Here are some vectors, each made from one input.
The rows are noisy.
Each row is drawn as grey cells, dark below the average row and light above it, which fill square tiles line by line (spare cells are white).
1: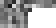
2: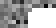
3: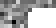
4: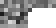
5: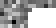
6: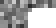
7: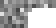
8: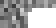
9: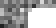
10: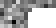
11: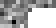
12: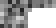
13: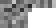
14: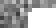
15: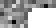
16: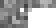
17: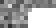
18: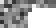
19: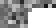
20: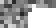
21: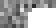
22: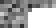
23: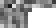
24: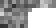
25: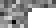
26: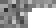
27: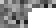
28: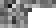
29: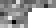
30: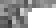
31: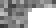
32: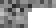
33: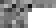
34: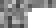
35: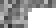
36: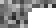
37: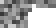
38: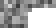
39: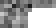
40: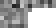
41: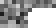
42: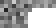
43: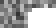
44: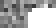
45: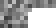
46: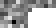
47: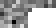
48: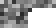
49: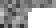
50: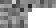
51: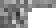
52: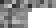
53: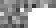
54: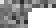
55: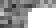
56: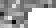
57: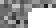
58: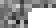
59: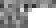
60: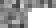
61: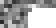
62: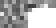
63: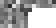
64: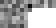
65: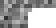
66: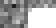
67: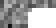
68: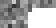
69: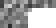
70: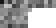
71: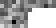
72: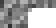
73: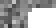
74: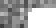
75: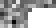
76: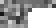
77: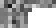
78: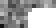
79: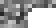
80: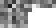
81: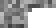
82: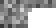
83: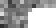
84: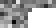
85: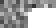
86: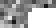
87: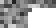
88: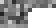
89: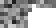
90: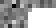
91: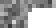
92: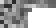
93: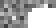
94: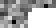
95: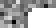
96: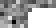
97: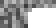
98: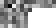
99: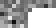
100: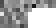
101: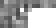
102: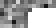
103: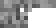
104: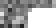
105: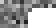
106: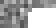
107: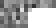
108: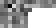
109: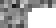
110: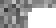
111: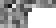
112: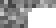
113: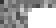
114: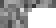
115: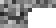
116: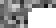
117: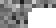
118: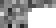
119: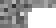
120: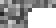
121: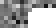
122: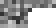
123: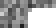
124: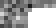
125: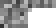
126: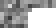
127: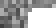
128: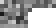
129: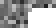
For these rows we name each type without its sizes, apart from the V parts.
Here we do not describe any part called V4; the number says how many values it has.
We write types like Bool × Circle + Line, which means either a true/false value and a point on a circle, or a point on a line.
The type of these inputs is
Bool × Label × V4 + Line.
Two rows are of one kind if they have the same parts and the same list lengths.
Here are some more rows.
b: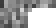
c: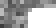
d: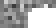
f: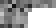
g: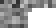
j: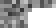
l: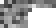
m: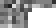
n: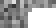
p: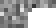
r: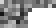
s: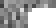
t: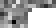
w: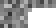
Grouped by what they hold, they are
b, c, d, f, g, j, n, p, s, w
l, m, r, t

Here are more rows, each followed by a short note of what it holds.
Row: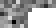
a point on a line
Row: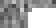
a label, a true/false value and a value of V4
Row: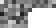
a point on a line
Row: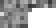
a label, a true/false value and a value of V4
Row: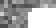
a label, a true/false value and a value of V4
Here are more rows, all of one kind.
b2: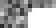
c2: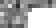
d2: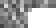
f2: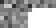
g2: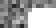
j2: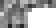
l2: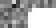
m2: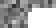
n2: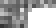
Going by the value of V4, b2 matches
g2 and n2.
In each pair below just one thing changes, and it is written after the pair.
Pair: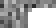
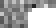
the value of V4
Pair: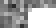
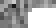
the value of V4
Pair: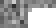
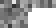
the true/false value
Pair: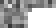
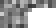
the label
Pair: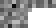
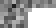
the value of V4
